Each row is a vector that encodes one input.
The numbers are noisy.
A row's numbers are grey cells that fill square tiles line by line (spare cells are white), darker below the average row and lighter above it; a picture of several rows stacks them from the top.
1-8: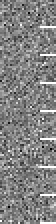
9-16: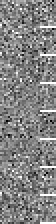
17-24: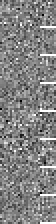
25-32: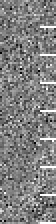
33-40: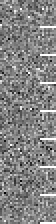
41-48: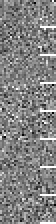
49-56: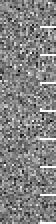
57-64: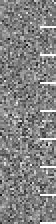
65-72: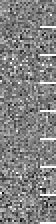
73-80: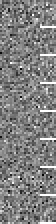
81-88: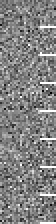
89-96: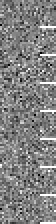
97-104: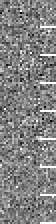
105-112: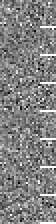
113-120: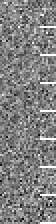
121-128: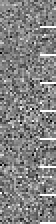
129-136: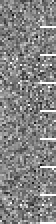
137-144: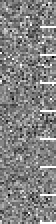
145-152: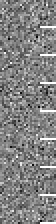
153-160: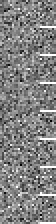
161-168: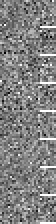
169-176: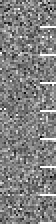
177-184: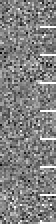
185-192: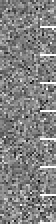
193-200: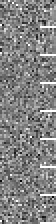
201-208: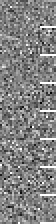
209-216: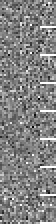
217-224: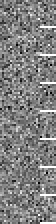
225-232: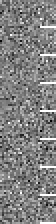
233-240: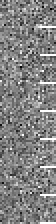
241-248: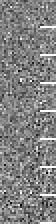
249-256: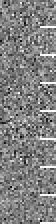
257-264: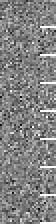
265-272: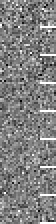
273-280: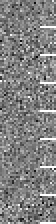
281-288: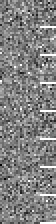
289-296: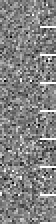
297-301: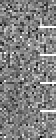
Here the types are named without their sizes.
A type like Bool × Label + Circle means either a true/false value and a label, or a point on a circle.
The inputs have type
Bool × Bool × Bool × Tree × Tree × Tree × (Tree + Unit).
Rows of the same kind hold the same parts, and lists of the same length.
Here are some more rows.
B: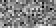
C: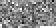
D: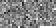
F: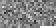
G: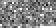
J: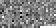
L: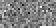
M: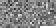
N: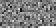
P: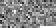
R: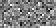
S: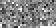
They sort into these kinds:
B, D, F, G, M, P
C, J, L, N, R, S

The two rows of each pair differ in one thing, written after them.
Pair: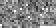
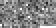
the node of one of the three trees
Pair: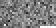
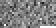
the node of one of the three trees
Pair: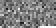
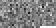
the node of one of the three trees
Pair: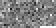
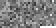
one of the three true/false values
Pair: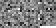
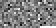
one of the three true/false values
